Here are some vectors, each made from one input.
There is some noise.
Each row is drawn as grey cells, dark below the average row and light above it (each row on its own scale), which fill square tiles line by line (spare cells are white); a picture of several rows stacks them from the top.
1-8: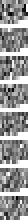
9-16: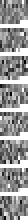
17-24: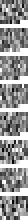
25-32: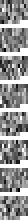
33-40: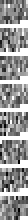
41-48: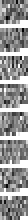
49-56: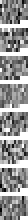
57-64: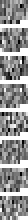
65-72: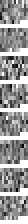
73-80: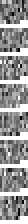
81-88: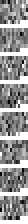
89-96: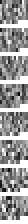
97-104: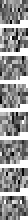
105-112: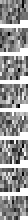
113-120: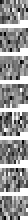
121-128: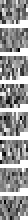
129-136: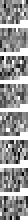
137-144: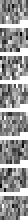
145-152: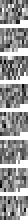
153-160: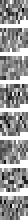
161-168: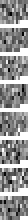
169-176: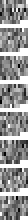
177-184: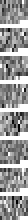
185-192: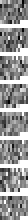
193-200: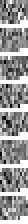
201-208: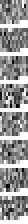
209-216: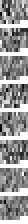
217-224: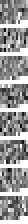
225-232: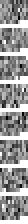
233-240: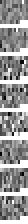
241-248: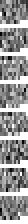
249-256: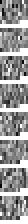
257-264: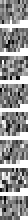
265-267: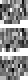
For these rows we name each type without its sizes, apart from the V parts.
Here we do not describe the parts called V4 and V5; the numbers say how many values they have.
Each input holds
a point on a line and a value of V4, together with either a point on a line, or a value of V5.
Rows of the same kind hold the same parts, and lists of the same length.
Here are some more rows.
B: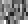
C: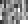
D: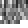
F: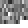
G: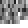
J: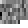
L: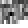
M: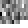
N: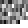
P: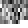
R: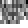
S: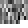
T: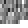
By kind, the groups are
B, G, J, L, M
C, D, F, N, P, R, S, T

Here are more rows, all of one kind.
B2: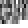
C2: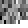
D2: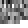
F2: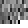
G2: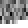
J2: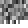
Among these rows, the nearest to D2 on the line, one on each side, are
B2 and J2.
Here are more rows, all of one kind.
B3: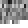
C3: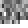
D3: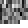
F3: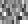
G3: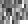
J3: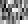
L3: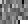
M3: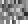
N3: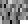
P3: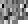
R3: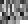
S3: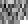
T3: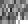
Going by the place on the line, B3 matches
L3 and M3.
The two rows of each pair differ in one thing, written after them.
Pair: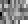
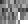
the value of V5
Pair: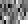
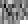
the value of V4
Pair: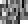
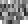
the value of V4
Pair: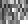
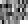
the place on the line
